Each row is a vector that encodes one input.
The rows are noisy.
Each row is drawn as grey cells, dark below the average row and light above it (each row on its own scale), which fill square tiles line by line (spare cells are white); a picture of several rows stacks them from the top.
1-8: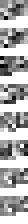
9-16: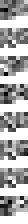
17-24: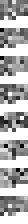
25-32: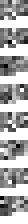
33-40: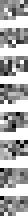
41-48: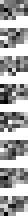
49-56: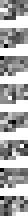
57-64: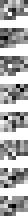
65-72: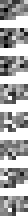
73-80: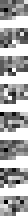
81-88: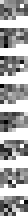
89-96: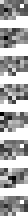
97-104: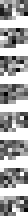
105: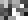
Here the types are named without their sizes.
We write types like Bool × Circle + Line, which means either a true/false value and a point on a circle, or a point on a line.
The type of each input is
Bool × Bool × Bool + Circle.
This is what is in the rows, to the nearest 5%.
About 30% of them hold a point on a circle. The rest hold three true/false values.
